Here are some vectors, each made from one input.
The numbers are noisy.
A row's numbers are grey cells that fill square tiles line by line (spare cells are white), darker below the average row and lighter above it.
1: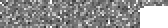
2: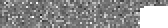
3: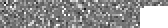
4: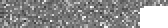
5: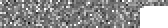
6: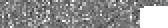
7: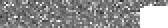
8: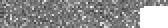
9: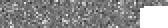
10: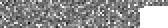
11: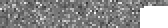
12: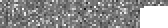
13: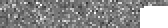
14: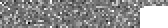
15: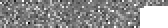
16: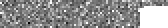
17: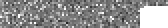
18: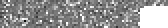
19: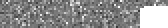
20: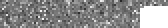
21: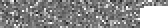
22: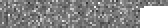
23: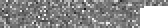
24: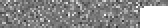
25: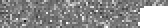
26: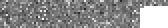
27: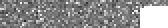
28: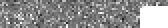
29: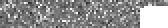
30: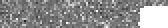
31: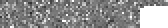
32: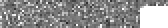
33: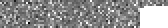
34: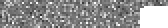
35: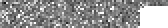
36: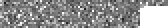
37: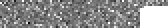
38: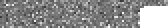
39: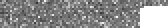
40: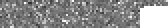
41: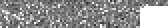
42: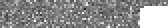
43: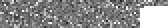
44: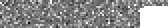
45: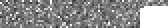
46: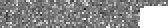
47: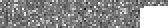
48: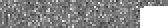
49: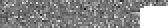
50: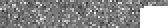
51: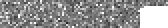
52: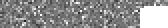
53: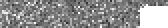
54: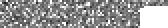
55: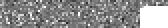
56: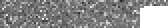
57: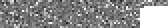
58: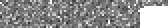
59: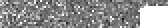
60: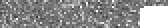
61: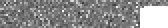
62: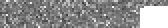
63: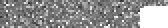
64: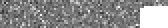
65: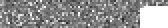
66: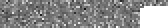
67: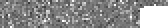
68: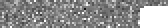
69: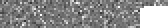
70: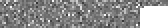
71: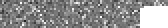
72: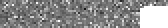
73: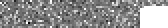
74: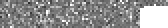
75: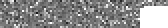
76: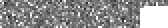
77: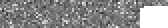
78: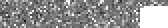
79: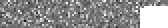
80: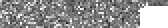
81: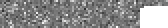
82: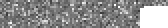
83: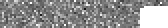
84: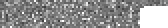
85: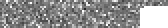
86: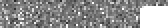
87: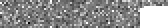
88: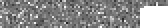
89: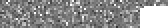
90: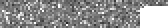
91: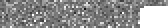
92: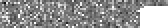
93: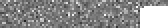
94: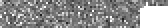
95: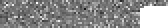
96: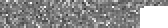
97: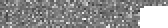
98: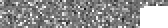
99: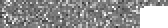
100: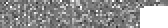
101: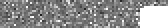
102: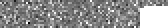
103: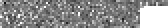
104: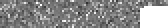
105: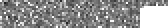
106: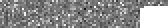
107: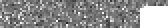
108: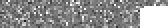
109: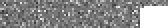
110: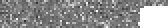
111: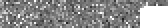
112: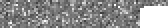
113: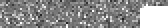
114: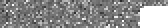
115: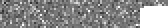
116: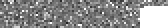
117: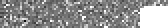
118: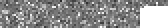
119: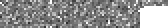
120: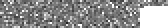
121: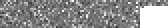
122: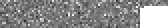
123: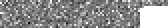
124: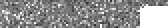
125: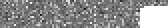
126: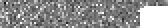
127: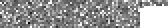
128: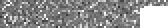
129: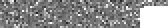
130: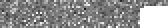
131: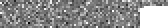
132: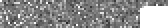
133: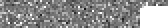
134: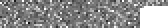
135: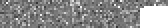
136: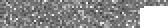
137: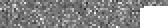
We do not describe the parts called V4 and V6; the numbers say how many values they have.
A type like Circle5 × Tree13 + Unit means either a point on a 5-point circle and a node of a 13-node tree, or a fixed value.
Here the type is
Bool × Bool × Bool × Bool + Tree7 + Unit + V4 × V6.
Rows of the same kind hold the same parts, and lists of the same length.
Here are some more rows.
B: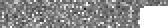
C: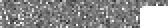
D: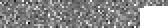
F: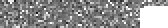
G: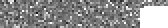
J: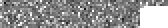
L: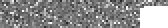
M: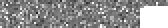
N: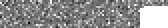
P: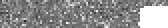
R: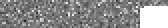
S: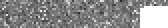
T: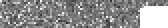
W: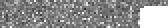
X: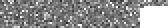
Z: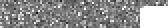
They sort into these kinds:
B, P, R, S, W
C, J, M, T, Z
D, N
F, G, L, X

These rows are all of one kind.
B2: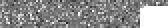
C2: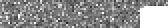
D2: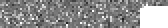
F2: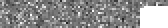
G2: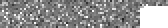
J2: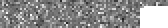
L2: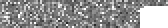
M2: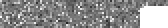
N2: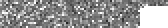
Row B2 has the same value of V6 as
C2 and L2.
